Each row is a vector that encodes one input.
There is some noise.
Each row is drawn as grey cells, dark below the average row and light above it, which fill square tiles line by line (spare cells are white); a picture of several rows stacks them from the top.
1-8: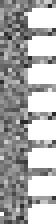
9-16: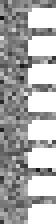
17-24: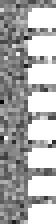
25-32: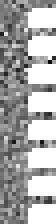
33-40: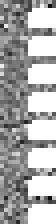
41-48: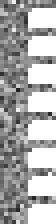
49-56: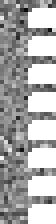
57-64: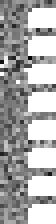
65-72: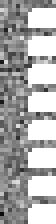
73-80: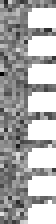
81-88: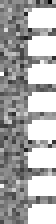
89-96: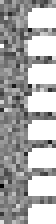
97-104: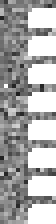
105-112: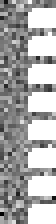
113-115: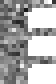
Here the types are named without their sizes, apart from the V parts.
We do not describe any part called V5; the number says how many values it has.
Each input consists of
a point on a line, together with either a point on a line and a true/false value, or a value of V5.
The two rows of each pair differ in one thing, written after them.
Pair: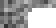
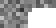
the true/false value
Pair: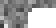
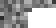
the true/false value
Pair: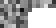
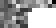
the true/false value
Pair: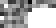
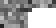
the place on one of the two lines
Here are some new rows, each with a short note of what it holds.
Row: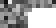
a point on a line and a value of V5
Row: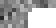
a point on each of two lines and a true/false value
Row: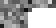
a point on each of two lines and a true/false value
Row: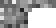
a point on a line and a value of V5
